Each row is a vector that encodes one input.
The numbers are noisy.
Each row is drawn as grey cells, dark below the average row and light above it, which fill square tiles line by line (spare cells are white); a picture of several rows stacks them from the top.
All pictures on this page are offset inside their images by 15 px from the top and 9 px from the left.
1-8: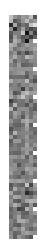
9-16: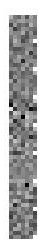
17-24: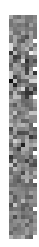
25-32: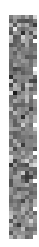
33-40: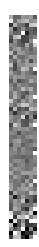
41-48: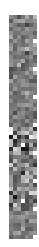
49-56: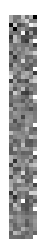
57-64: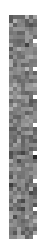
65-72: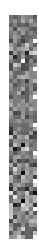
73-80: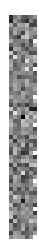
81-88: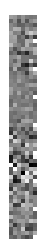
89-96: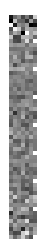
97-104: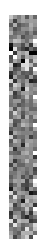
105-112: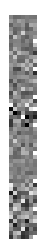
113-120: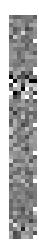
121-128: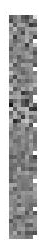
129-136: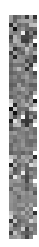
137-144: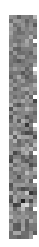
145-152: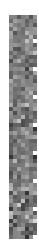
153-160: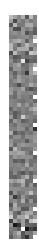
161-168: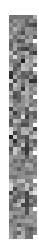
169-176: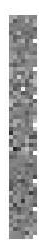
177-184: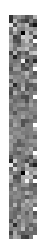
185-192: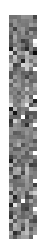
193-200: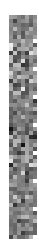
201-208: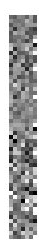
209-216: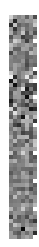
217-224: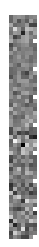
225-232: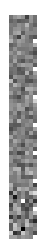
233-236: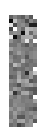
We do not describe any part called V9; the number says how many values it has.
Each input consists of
a value of V9, together with either a point on a 4-point line, or a point on an 8-point line.
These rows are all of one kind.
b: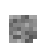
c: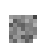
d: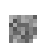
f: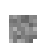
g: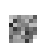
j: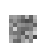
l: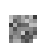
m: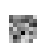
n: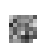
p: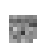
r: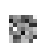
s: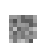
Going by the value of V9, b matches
f, n, r and s.
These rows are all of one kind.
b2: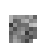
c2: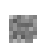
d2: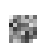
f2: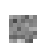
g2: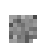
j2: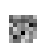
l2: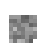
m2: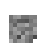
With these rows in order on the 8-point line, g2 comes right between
d2 and l2.
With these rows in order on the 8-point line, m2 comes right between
b2 and d2.
